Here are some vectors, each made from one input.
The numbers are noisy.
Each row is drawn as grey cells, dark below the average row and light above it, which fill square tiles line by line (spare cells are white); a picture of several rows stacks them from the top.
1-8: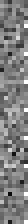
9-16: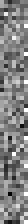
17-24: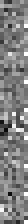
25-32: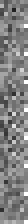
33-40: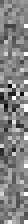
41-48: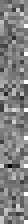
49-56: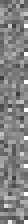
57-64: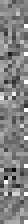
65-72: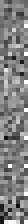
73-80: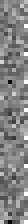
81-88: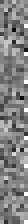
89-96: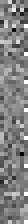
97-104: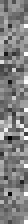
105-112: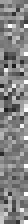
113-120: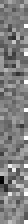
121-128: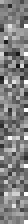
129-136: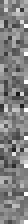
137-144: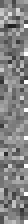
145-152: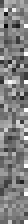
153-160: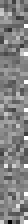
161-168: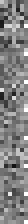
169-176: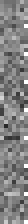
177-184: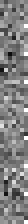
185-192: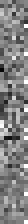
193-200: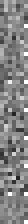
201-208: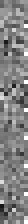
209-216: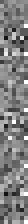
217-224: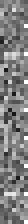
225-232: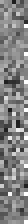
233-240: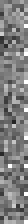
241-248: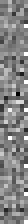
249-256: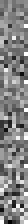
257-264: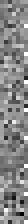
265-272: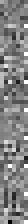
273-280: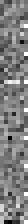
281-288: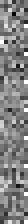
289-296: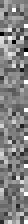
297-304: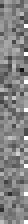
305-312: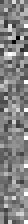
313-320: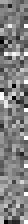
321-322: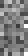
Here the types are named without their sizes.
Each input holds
a list of points on a line.
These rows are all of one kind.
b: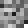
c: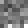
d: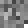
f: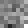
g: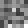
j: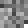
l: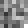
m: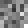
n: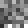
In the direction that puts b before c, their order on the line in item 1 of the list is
b, m, j, d, c, n, f, l, g.
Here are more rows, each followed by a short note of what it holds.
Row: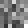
a list of three items
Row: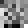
a list of two items
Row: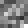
the empty list
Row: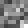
the empty list
